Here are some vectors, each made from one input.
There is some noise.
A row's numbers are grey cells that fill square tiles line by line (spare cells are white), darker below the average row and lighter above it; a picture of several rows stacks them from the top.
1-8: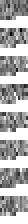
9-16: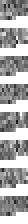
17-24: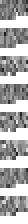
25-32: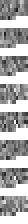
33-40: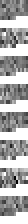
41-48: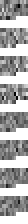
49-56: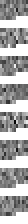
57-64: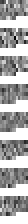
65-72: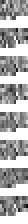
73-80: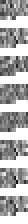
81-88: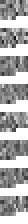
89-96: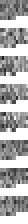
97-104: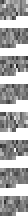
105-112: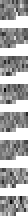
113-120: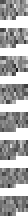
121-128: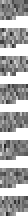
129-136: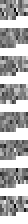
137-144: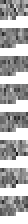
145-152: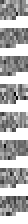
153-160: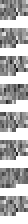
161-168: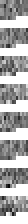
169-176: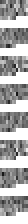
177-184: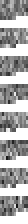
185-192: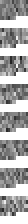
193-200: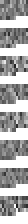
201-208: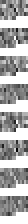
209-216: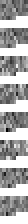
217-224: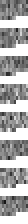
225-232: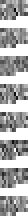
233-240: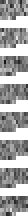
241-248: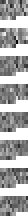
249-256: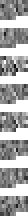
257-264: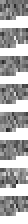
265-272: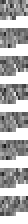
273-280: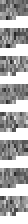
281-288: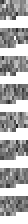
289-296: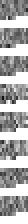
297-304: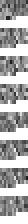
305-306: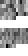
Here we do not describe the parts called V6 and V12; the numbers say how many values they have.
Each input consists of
either three labels (each one of 11) and a value of V6, or a point on a 4-point line and a value of V12.
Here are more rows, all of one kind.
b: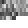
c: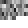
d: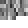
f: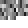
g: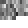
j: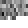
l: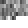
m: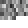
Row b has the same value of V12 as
g and m.
